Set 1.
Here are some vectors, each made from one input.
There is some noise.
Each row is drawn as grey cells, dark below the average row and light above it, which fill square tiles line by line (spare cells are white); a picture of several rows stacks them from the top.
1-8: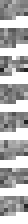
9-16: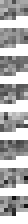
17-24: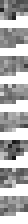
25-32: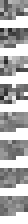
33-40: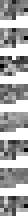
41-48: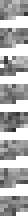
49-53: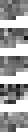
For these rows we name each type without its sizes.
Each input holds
either a fixed value, or four true/false values.
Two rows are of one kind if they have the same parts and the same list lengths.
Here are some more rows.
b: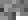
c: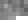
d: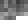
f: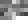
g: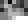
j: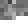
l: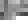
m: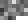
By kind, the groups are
b, m
c, d, f, g, j, l

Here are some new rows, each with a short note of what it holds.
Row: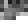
four true/false values
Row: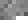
four true/false values
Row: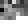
a fixed value
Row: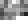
a fixed value
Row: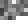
a fixed value
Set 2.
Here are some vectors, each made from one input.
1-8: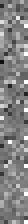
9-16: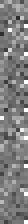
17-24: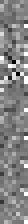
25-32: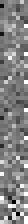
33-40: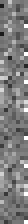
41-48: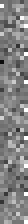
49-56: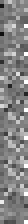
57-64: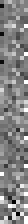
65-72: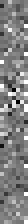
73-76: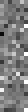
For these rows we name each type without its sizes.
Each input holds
either a fixed value, or four true/false values.
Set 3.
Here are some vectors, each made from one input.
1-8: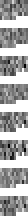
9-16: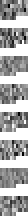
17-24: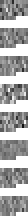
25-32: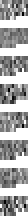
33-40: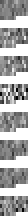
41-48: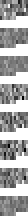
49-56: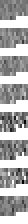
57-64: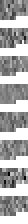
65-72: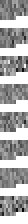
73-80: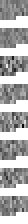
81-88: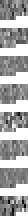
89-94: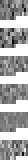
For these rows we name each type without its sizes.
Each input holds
a point on a line.
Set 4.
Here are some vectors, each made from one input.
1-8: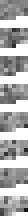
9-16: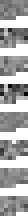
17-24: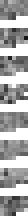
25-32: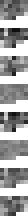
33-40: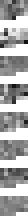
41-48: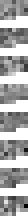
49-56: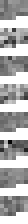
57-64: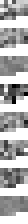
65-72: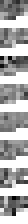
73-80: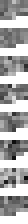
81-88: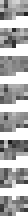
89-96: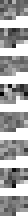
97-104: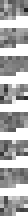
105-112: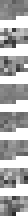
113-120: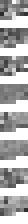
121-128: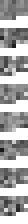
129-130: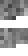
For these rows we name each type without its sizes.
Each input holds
either a fixed value, or four true/false values.
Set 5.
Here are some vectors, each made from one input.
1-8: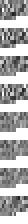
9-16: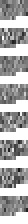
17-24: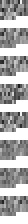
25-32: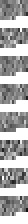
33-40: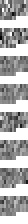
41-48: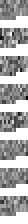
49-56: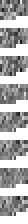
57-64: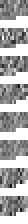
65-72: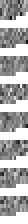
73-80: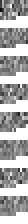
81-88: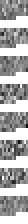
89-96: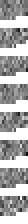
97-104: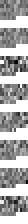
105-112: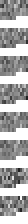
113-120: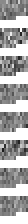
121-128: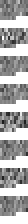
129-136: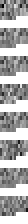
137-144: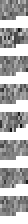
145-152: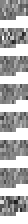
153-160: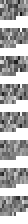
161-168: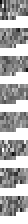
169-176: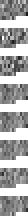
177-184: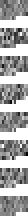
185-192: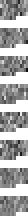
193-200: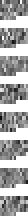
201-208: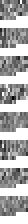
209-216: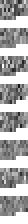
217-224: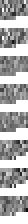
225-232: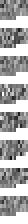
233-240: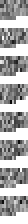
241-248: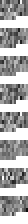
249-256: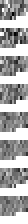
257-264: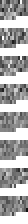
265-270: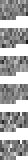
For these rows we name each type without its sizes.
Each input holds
a point on a circle.
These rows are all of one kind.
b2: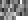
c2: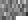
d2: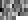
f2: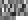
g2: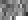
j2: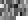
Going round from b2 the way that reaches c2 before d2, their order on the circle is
b2, j2, f2, c2, g2, d2.
